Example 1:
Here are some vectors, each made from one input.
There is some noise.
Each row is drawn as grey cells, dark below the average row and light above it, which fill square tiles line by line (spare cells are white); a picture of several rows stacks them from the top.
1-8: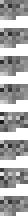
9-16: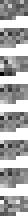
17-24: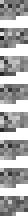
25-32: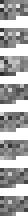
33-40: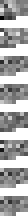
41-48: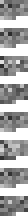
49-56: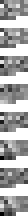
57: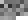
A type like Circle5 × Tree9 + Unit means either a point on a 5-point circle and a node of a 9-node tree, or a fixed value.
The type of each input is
Line4 + Line7.
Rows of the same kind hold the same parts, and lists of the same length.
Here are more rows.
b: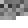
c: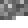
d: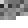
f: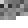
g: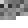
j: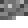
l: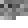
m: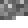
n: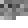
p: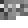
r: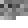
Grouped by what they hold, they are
b, d, f, g, l, n, r
c, j, m, p

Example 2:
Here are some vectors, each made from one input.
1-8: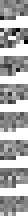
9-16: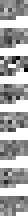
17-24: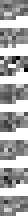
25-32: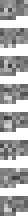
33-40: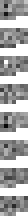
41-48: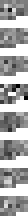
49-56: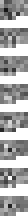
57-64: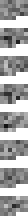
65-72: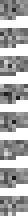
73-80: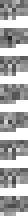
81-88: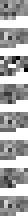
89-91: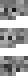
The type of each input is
Bool × Bool × Bool × Bool × Tree12 + Unit.
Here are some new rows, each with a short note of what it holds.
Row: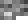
a node of a 12-node tree and four true/false values
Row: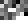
a fixed value
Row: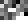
a fixed value
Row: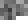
a node of a 12-node tree and four true/false values
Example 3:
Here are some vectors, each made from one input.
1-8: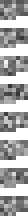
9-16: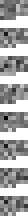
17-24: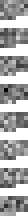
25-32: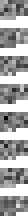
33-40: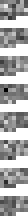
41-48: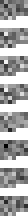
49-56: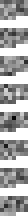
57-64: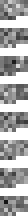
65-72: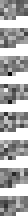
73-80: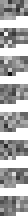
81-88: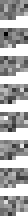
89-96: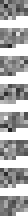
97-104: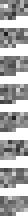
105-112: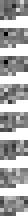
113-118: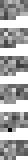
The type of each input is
Line15 × (Tree14 + Unit).
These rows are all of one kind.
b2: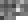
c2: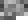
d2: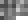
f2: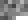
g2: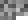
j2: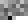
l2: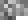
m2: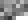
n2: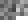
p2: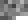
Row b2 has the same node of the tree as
d2, f2 and p2.
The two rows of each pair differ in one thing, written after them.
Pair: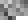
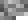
the place on the 15-point line
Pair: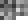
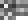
the place on the 15-point line
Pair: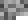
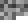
the node of the tree
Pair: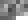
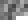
the node of the tree
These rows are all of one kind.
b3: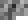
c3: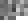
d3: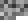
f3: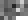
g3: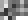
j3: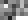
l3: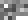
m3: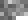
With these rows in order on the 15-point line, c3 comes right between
b3 and f3.
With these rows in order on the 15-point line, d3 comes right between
j3 and m3.
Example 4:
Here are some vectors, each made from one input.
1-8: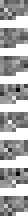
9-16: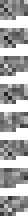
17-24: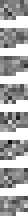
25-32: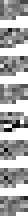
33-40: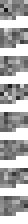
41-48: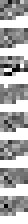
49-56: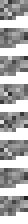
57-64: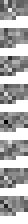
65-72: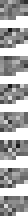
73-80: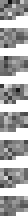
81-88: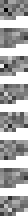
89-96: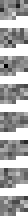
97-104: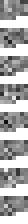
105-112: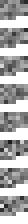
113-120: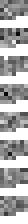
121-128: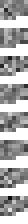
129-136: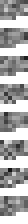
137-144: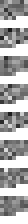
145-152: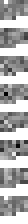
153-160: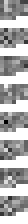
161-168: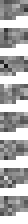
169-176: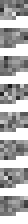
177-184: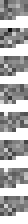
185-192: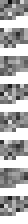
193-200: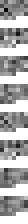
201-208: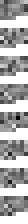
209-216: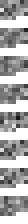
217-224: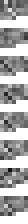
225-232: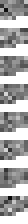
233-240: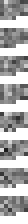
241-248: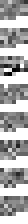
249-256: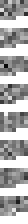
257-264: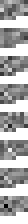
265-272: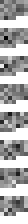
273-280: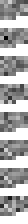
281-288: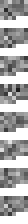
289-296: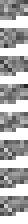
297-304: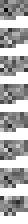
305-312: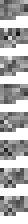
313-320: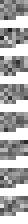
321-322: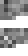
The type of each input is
List2(Line13).
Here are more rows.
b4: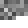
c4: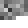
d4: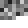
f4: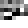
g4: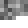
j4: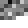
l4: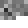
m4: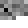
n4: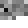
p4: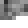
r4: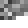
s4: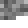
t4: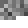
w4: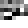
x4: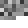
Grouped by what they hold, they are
b4, c4, d4, g4, j4, p4, r4, s4
f4, w4
l4, m4, n4, t4, x4

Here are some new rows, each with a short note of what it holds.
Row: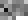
a list of two items
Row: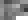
a list of one item
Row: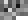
a list of two items
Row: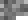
a list of one item
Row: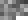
a list of two items
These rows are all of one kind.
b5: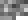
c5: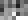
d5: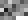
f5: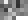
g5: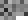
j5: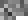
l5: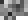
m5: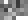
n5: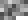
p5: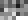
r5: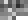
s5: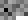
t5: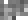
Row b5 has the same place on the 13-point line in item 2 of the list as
p5, r5 and t5.
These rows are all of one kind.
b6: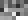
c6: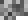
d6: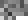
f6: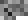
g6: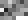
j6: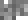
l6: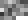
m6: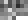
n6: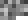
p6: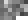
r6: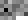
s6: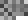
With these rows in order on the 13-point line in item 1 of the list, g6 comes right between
l6 and r6.
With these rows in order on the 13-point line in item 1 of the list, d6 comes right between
f6 and s6.
